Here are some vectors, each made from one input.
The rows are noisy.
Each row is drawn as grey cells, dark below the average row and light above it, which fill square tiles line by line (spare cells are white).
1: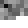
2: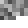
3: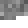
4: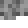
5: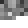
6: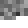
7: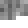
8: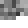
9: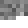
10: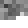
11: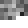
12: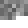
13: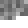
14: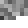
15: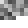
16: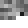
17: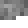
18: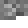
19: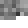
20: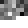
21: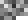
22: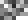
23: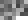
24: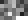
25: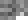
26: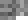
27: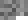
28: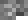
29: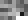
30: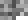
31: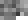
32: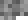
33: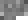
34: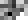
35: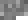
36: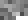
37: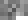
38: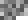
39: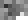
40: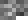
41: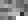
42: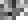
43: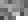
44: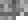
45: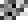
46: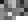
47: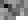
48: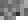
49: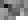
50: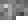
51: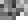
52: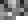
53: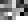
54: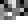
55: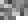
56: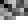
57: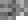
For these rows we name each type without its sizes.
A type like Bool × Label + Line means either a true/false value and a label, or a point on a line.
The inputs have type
Bool × Tree.
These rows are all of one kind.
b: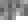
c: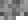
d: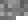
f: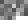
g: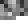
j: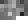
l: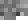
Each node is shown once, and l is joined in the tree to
c.
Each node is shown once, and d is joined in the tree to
g and j.
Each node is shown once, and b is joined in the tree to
f.
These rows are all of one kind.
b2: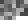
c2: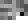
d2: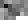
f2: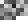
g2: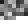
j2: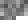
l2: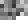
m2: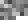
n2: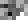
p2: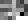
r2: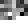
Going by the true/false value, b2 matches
d2, g2, l2 and n2.
